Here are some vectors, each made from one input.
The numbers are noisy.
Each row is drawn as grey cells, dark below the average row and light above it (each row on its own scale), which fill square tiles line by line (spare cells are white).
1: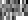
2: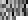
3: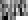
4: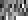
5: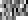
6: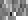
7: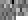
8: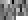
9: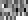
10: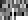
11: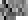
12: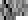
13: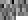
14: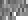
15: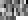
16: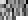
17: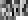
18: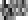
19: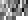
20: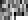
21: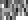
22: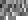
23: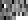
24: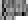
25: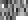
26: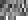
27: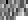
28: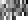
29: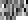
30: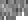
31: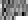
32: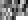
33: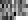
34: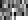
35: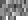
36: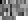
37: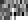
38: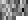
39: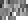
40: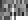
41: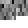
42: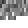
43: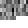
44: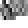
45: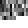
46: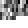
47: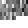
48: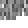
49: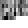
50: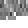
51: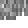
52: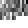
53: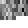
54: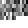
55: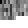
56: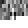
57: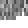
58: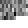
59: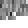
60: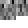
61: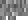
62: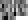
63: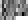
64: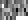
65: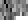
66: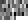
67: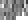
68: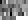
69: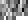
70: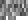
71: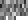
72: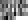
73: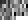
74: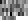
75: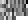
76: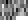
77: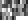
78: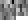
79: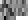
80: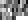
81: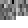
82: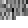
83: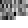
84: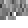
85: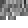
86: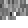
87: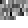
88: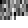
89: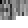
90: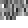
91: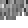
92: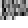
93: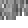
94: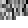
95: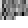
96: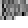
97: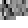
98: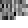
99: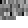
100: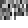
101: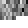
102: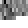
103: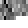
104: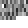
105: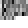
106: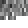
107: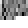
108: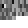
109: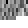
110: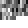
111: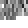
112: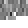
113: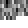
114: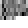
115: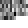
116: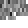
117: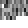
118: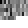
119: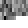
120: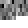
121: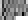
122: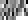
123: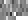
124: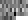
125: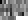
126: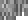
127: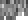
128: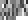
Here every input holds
either a point on a 5-point circle and a true/false value, or one of 8 labels.
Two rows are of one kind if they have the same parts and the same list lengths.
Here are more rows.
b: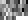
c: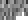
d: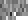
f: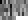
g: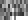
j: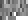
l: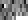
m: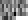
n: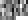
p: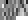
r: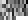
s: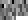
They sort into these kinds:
b, c, n, p, r
d, f, g, j, l, m, s

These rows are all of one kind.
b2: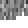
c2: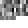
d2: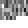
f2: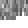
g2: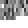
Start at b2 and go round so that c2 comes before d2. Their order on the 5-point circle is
b2, g2, c2, d2, f2.
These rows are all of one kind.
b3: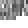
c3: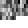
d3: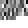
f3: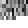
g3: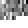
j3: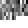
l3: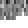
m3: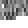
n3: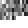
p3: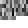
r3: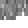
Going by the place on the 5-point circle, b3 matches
g3, j3, l3 and n3.
